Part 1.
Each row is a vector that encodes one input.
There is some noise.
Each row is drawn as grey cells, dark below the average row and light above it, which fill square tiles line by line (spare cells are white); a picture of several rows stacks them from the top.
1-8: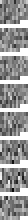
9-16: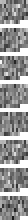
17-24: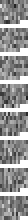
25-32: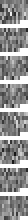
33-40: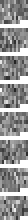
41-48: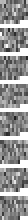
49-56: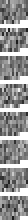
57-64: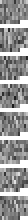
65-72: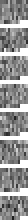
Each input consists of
a point on a 10-point circle.
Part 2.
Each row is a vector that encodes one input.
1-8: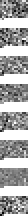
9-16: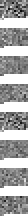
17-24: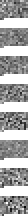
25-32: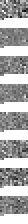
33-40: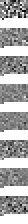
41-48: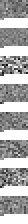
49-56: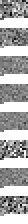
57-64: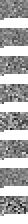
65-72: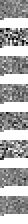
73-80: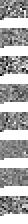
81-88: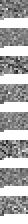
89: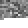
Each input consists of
a point on a 10-point circle.
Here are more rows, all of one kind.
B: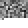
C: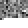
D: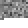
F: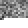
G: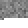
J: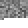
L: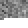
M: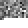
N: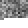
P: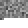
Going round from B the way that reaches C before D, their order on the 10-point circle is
B, C, J, N, P, G, M, F, L, D.
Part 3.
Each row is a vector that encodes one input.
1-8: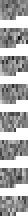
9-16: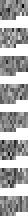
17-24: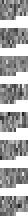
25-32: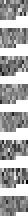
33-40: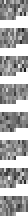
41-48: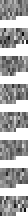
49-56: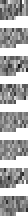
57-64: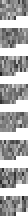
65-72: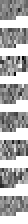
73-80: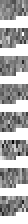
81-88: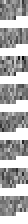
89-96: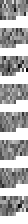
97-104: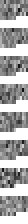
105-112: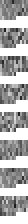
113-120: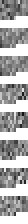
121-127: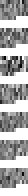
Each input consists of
four true/false values.
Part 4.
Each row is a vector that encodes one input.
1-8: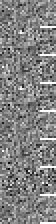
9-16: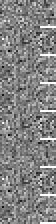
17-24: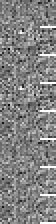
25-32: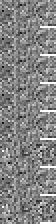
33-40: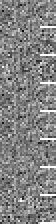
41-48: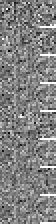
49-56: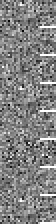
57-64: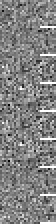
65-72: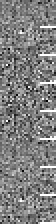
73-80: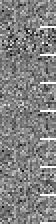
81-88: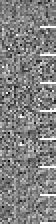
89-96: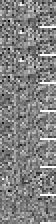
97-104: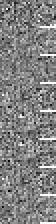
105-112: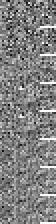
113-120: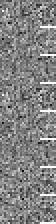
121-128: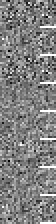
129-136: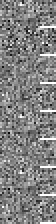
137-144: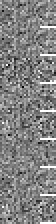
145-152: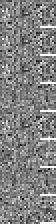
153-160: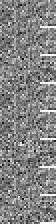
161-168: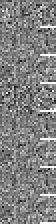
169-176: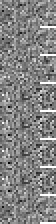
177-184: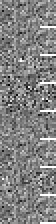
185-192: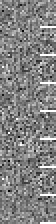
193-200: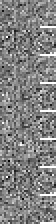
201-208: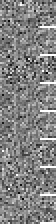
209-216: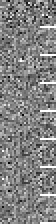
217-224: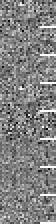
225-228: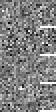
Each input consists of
a node of a 9-node tree.
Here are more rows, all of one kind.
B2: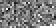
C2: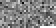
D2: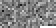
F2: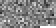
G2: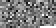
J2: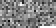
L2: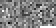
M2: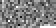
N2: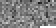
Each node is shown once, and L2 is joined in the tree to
B2 and N2.
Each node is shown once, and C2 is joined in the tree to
J2 and N2.
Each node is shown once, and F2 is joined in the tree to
D2 and N2.
